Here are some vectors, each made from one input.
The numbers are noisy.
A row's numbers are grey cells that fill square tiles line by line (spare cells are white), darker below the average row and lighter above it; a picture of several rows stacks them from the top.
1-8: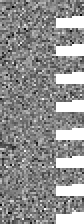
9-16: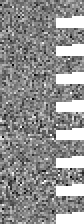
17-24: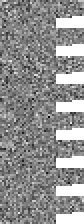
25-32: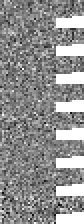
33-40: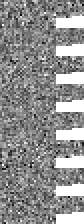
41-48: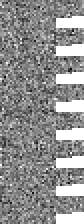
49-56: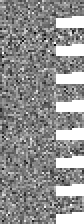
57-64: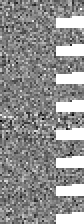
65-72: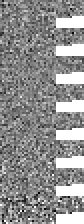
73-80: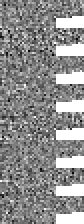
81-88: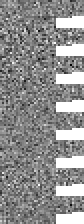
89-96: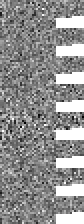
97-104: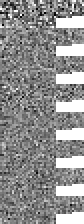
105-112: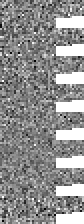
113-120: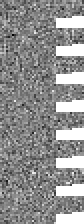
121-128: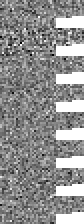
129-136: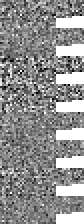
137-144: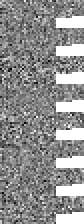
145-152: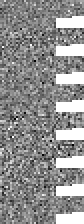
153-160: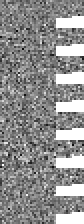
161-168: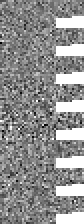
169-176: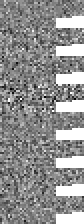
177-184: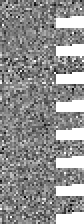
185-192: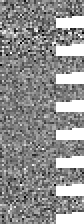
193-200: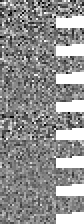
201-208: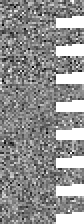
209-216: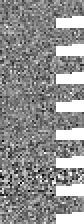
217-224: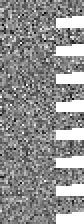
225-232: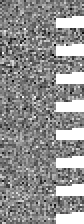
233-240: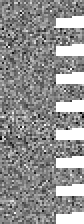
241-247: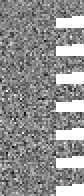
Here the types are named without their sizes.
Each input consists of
four labels and a point on a line.
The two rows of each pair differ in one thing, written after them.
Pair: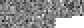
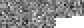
the place on the line
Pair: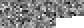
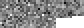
the place on the line
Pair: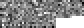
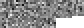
one of the four labels
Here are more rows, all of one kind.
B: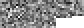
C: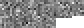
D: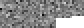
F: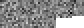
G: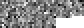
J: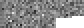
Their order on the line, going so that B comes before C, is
G, J, F, B, D, C.
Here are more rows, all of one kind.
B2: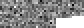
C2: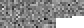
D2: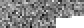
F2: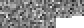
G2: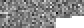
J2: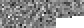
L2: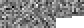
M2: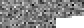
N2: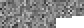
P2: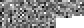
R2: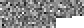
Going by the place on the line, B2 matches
J2, M2 and N2.
